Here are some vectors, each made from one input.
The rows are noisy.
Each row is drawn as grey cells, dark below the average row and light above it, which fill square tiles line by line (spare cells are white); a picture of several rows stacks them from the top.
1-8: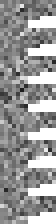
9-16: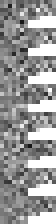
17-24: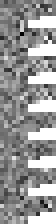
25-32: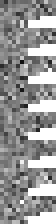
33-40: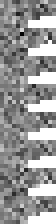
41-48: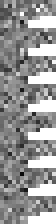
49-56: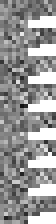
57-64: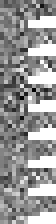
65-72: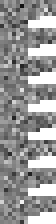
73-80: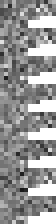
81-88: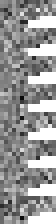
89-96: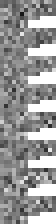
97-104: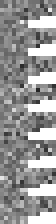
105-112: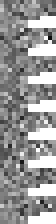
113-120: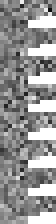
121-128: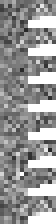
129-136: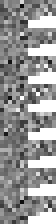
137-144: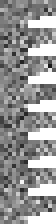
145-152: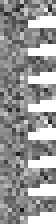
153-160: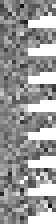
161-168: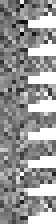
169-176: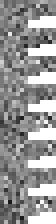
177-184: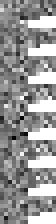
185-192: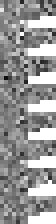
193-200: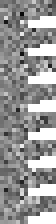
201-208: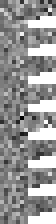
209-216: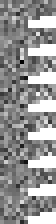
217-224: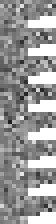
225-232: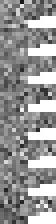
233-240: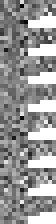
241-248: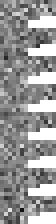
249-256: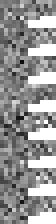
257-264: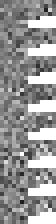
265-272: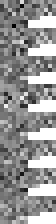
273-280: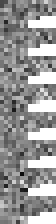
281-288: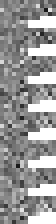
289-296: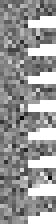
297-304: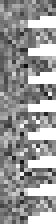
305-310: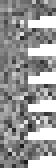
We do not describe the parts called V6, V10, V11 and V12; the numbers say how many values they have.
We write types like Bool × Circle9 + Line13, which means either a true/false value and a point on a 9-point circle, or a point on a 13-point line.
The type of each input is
Bool × Bool × Bool × V6 × V11 × V12 + Line7 × Line7 × Line7 × Line7 × Line7 × V10.
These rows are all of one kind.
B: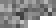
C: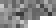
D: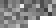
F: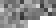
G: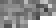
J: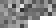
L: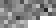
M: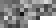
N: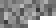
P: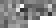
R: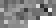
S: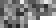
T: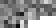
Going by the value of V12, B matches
C, F, M and R.
